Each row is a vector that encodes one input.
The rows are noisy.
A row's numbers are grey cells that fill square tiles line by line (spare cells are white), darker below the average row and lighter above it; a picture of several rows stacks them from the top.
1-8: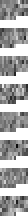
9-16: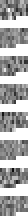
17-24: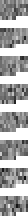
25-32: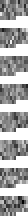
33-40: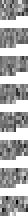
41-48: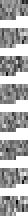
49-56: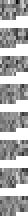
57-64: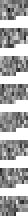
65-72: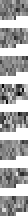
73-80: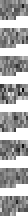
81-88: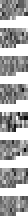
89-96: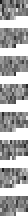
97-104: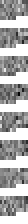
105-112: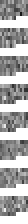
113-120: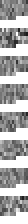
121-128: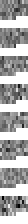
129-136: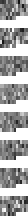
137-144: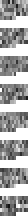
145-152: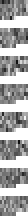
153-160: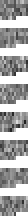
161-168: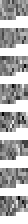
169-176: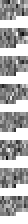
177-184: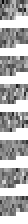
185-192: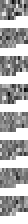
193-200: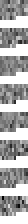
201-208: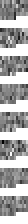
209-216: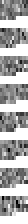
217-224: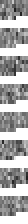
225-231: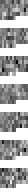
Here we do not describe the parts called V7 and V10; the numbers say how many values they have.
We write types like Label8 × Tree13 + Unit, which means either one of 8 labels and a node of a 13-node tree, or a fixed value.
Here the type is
((Bool × Bool × Bool + Unit) × V10 + Label5) × V7.
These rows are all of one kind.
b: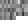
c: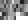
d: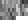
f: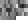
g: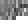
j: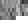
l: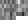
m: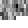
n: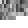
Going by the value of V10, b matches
d, j and m.
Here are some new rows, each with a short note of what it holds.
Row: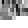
one of 5 labels and a value of V7
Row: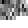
one of 5 labels and a value of V7
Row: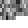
one of 5 labels and a value of V7
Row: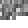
a value of V7 and a value of V10
